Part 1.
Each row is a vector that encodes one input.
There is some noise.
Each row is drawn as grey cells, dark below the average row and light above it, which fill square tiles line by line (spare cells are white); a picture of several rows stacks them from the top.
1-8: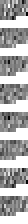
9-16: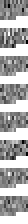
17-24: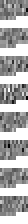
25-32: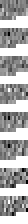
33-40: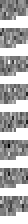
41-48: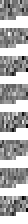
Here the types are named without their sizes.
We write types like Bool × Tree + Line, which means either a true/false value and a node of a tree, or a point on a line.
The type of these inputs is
(Bool × Bool × Bool + Unit) × Line × Line.
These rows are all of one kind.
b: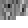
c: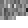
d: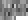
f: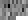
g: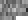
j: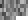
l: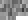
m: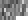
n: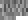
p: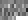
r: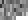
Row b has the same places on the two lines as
c and d.
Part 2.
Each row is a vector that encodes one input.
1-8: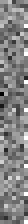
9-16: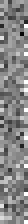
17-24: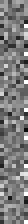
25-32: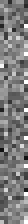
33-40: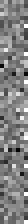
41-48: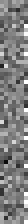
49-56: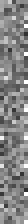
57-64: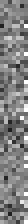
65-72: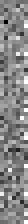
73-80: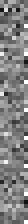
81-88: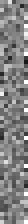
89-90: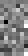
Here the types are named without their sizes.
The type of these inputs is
Bool × Bool × Bool × Bool × Label.
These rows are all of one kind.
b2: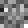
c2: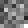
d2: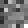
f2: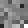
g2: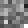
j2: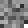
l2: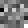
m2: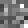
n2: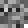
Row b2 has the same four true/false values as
c2 and m2.
